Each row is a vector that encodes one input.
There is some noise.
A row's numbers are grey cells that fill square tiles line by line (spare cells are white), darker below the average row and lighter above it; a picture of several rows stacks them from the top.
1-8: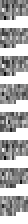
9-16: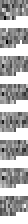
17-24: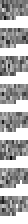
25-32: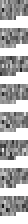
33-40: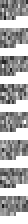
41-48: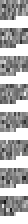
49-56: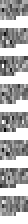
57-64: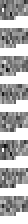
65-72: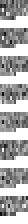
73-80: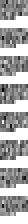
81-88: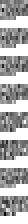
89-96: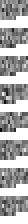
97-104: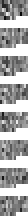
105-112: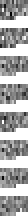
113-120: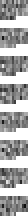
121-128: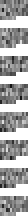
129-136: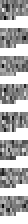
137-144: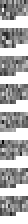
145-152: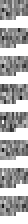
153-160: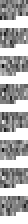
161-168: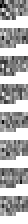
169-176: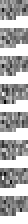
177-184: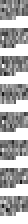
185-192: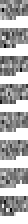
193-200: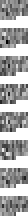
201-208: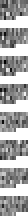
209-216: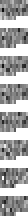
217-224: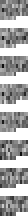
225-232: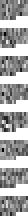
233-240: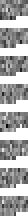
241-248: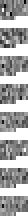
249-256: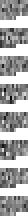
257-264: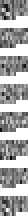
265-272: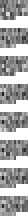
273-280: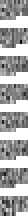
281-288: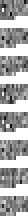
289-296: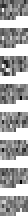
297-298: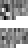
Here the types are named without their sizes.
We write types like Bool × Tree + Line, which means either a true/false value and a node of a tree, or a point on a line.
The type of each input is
Tree × Tree × Tree × (Tree + Unit).
